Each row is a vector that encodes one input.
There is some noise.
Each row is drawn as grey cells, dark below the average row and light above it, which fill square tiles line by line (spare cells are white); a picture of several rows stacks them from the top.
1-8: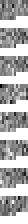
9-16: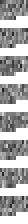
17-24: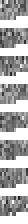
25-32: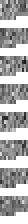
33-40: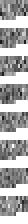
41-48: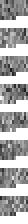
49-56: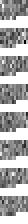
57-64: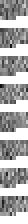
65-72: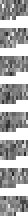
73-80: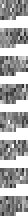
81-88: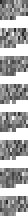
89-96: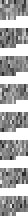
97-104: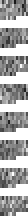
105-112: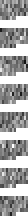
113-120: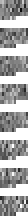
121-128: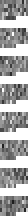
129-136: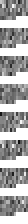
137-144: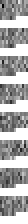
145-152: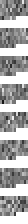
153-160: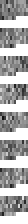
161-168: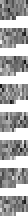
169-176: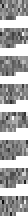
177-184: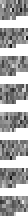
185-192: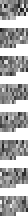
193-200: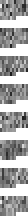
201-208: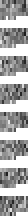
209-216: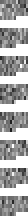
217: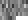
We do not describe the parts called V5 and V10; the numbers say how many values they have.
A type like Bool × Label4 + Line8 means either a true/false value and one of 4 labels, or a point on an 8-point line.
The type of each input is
(Line7 + V10) × (Tree11 + V5).
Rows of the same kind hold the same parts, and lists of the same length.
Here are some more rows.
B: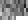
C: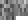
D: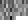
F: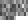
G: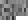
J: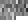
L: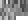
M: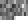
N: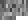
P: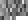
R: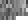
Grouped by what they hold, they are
B, J, L
C, F, G, M, R
D, N
P

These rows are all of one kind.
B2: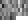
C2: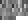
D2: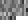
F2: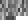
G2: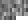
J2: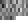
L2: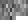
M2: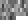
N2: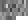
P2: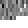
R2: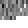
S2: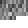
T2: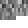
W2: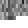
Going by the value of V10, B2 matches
C2, F2, P2 and R2.
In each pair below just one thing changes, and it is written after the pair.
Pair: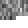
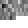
the value of V10
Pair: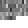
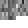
the value of V10
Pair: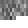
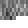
the value of V10
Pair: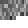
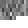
the value of V10
